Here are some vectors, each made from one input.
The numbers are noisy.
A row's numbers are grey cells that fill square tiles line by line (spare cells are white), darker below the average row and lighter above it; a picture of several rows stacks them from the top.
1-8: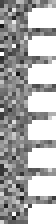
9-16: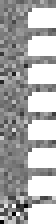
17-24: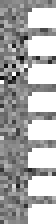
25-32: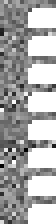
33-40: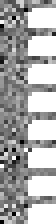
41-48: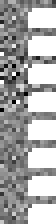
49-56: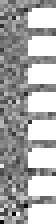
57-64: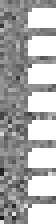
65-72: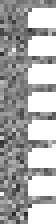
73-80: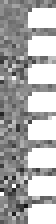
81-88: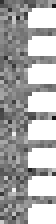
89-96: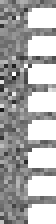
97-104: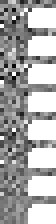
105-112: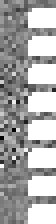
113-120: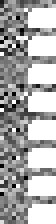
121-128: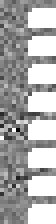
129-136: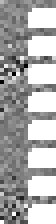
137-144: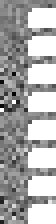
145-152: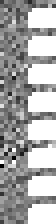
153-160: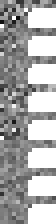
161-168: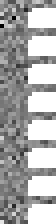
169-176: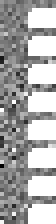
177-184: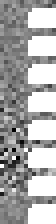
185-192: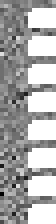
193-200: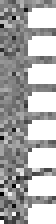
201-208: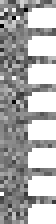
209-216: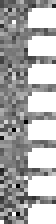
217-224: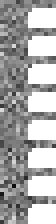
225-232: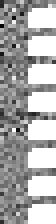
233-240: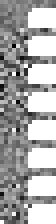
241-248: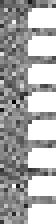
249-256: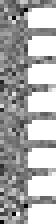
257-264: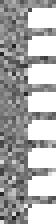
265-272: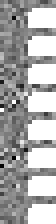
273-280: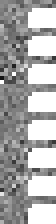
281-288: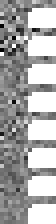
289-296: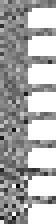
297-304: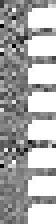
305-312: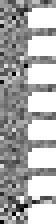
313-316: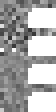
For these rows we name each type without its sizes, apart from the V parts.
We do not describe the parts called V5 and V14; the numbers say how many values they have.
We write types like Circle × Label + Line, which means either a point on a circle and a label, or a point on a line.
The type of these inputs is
(Bool × Bool × Bool + V5) × V14 + Line.
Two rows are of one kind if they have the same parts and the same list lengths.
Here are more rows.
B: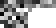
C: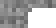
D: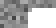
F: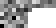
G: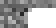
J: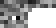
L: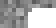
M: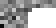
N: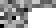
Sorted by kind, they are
B, J
C, D, F, L, M, N
G

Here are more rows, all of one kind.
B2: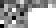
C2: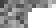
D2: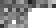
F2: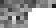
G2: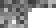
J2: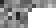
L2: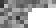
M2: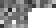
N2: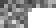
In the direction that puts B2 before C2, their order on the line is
B2, L2, C2, J2, N2, M2, F2, D2, G2.
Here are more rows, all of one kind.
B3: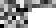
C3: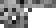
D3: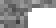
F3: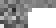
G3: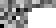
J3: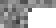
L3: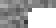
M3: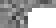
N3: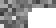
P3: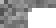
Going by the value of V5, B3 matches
L3 and N3.
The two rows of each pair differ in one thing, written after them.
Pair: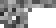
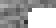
the value of V5
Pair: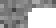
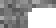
the value of V14
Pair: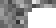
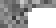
the value of V14
